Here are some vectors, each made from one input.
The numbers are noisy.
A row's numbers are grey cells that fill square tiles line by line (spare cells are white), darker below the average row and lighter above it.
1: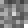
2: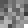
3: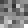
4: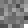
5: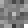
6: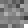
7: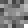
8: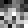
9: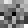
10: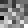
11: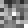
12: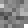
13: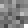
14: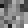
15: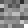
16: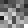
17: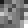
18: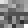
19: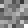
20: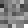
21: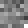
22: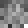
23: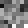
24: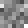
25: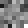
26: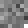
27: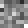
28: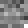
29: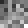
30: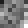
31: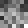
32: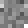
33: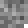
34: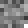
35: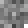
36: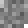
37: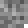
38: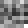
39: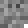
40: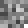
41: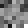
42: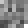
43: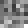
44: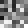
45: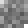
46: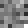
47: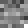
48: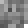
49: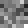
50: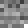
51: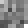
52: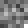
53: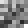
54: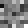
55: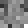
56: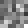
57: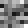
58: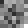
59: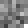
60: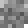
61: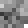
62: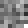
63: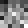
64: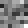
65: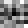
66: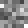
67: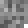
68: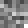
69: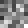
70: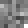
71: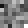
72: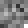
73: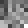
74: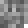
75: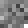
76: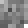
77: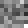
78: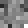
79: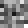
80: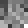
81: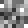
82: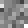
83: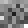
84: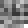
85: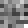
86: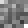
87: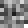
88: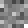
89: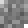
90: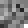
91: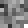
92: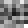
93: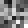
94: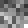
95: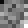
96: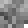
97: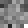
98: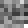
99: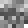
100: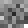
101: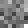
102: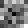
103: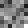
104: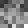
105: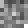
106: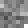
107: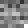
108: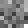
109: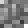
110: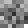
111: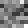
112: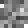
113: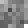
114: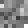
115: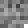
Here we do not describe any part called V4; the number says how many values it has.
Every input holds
either a fixed value, or a node of an 11-node tree, or a true/false value and a value of V4.
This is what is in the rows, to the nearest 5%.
About 5% of them hold a fixed value. About 55% of them hold a node of an 11-node tree. The rest hold a true/false value and a value of V4.
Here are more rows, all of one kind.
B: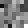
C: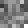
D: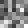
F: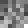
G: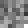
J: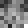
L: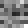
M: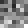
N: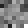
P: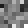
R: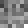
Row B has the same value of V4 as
D, F, G and J.
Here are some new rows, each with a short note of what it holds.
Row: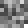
a true/false value and a value of V4
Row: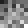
a true/false value and a value of V4
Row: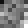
a fixed value
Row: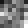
a fixed value
